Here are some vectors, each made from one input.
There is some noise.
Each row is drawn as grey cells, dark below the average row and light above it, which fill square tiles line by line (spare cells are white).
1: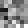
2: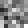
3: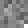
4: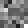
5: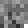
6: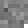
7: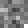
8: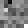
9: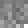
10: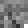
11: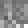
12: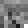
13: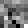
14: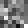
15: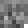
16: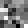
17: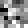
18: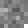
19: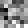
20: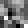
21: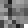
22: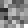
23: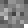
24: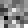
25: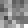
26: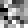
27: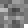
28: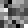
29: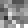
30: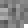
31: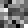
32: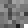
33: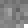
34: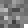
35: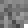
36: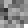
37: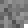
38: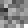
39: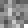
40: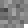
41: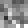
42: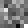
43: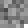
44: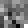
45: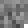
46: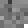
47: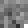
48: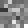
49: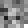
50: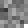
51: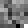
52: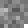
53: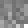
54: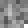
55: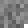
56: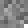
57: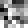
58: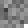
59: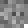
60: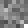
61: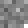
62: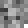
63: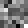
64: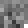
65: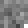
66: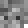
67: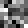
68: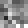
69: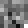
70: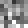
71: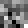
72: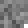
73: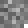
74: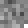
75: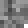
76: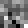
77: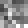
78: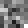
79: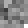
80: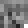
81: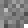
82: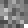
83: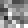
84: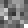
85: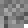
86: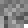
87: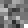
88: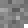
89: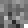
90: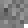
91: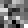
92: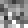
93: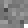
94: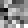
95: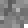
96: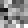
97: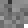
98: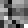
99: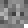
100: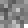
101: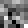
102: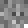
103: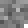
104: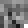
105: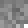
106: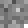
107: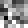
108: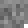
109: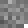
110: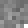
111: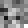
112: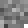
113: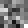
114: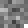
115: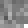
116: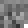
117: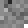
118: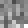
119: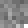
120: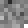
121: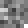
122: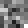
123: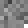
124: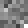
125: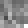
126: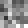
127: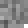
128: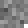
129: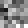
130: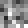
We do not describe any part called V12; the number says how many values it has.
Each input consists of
a true/false value, together with either a node of a 13-node tree, or a value of V12.
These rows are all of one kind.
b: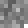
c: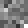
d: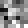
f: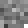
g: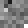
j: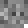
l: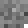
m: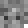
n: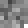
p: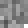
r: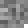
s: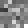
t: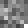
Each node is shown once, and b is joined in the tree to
n and r.
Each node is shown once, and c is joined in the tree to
d and m.
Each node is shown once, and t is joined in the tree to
d and s.
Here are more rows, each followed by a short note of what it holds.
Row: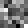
a node of a 13-node tree and a true/false value
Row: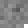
a true/false value and a value of V12
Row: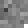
a true/false value and a value of V12
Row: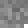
a true/false value and a value of V12
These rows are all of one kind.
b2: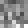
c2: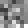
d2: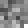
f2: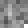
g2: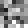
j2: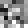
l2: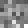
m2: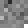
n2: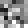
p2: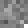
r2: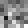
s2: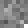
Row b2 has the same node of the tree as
c2, j2 and n2.
